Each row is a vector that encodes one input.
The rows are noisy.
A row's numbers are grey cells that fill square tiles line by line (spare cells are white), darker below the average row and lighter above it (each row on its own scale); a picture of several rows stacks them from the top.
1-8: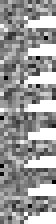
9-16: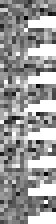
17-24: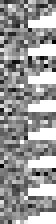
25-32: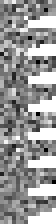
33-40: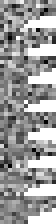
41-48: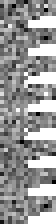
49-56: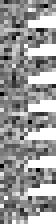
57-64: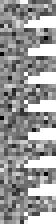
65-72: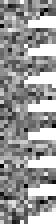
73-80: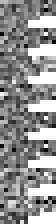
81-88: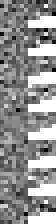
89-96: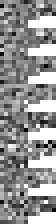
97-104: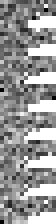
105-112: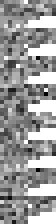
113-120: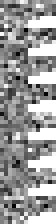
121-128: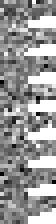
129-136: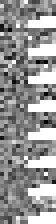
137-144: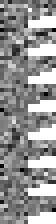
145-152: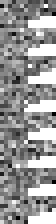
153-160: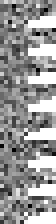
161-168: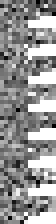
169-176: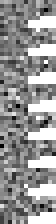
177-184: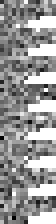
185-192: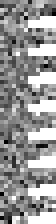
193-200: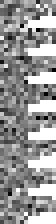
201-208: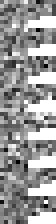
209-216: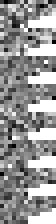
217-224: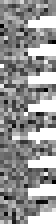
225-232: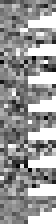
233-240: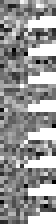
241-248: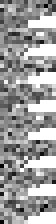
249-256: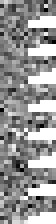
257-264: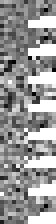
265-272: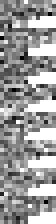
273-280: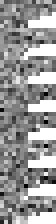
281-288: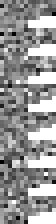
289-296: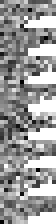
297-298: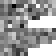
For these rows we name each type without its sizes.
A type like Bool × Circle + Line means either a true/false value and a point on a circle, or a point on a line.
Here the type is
Bool × Bool × Bool × Bool × Line × Line × Line × Line + Label × Tree.
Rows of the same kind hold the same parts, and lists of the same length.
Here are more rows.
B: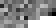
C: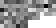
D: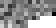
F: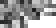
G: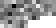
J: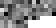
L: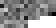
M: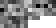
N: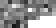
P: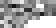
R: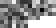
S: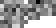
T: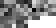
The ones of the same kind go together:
B, D, F, G, J, L, P, R, S, T
C, M, N

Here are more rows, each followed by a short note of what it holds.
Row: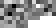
a point on each of four lines and four true/false values
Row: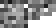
a label and a node of a tree
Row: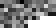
a point on each of four lines and four true/false values
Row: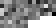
a point on each of four lines and four true/false values
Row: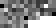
a point on each of four lines and four true/false values
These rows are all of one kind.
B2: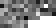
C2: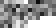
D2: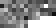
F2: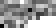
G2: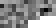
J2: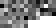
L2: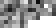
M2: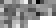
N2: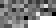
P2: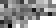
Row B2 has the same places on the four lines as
D2, J2 and N2.
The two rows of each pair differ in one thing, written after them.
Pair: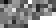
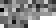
the node of the tree
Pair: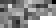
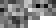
the node of the tree
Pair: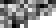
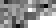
the label
